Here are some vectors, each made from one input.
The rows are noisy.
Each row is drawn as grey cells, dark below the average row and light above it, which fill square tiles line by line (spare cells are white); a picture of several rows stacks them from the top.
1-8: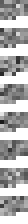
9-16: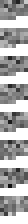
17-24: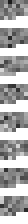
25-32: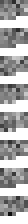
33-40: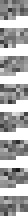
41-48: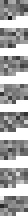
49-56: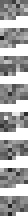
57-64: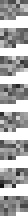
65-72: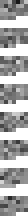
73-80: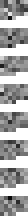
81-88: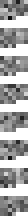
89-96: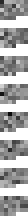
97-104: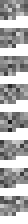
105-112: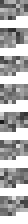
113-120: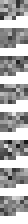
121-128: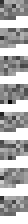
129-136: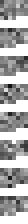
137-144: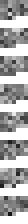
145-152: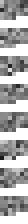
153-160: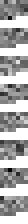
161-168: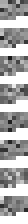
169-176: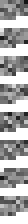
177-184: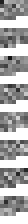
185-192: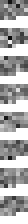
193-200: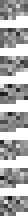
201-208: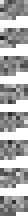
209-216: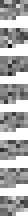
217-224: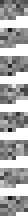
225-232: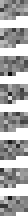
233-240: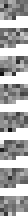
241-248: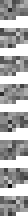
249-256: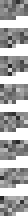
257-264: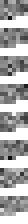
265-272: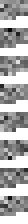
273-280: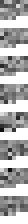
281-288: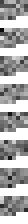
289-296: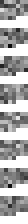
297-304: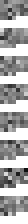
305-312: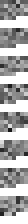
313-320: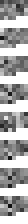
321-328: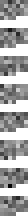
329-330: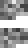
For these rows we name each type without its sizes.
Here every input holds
either four true/false values, or a list of points on a line.
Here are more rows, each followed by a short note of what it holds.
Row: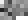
a list of two items
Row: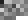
four true/false values
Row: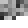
the empty list
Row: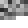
a list of two items
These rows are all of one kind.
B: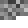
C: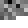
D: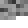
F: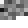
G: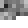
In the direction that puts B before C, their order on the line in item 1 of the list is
G, F, D, B, C.
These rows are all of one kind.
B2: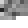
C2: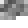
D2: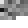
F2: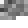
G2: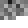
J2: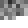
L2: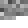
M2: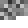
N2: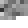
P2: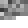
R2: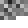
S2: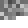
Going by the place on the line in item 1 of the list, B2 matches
C2, D2, F2 and N2.
